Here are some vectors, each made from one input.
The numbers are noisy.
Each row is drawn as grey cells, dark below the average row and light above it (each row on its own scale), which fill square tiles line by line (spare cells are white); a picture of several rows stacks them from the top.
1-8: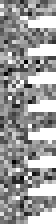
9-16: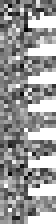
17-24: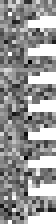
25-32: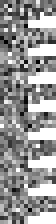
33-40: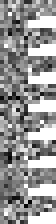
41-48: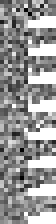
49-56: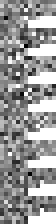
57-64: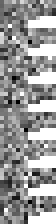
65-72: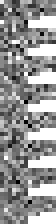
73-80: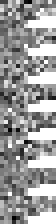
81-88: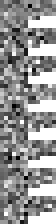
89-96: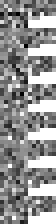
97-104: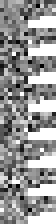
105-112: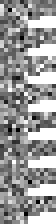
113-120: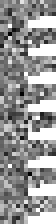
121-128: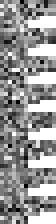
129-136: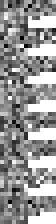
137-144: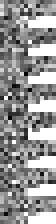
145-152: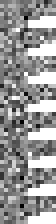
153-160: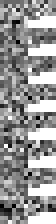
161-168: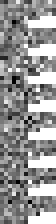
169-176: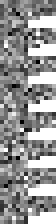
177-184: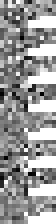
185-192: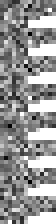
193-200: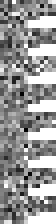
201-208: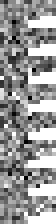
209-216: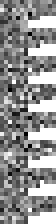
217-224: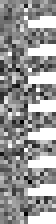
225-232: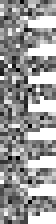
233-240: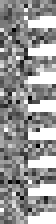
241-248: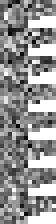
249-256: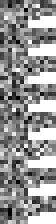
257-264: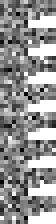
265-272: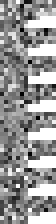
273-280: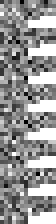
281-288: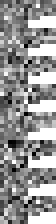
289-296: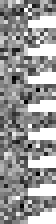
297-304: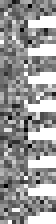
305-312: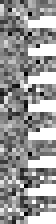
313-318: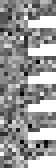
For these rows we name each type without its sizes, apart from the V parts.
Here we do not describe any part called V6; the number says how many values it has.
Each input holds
either a point on a circle, or a point on a line and a value of V6.
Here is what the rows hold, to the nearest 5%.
About 60% of them hold a point on a circle. The rest hold a point on a line and a value of V6.
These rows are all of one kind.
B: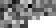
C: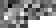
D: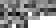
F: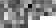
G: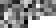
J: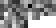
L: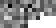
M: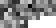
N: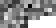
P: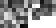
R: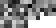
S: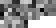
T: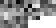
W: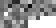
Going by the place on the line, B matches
G, J, M and S.
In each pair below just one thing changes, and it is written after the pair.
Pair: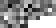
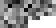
the value of V6
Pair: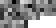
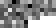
the value of V6
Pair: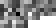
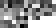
the place on the line
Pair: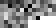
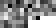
the value of V6
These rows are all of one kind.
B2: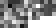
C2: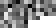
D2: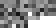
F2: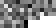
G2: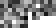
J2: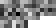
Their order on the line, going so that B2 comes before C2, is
B2, G2, J2, C2, F2, D2.
